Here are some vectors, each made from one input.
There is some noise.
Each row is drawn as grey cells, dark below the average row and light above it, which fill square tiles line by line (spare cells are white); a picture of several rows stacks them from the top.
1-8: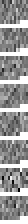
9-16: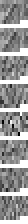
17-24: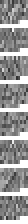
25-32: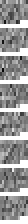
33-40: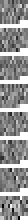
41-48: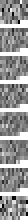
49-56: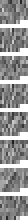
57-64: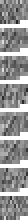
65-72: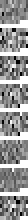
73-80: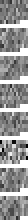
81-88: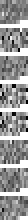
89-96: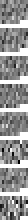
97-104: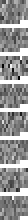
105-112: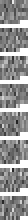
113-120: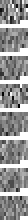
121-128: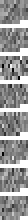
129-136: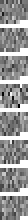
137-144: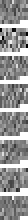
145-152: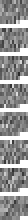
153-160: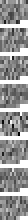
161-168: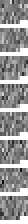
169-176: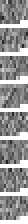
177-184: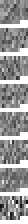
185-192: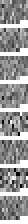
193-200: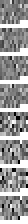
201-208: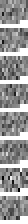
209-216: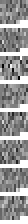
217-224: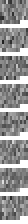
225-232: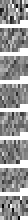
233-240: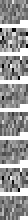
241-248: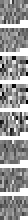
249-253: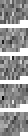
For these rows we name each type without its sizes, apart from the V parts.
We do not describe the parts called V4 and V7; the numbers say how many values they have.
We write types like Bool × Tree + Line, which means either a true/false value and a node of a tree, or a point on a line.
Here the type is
Label × (Line + V7) + V4.
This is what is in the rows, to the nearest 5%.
About 85% of them hold a label, together with either a point on a line, or a value of V7. The rest hold a value of V4.
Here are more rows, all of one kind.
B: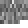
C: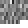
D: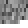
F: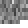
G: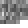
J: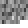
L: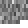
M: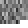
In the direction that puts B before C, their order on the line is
M, B, D, G, J, F, C, L.
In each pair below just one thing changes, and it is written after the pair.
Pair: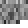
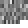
the label
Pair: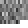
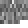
the label
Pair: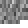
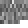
the place on the line
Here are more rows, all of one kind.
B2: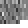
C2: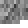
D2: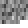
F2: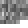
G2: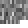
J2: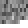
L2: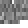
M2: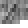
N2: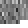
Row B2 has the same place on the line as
F2, G2 and J2.
